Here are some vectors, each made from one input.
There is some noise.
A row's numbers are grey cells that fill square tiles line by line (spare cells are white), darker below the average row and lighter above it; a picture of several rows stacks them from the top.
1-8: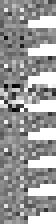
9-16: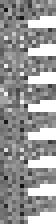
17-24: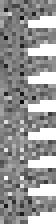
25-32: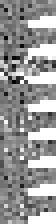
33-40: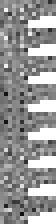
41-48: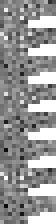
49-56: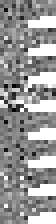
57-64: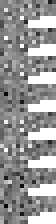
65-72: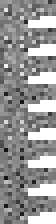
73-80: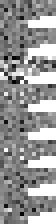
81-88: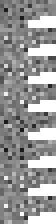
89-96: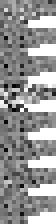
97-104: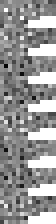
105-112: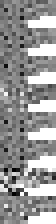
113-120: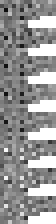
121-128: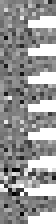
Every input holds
a list of up to two items, each a point on a 4-point line and a true/false value.
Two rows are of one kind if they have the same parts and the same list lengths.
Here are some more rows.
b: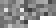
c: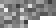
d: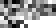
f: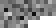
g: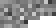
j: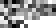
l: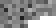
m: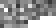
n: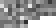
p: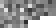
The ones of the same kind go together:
b, c, g, m, n, p
d, j
f, l

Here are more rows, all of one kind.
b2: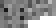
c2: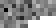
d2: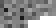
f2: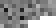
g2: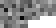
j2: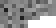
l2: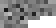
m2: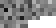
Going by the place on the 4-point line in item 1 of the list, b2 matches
d2 and j2.
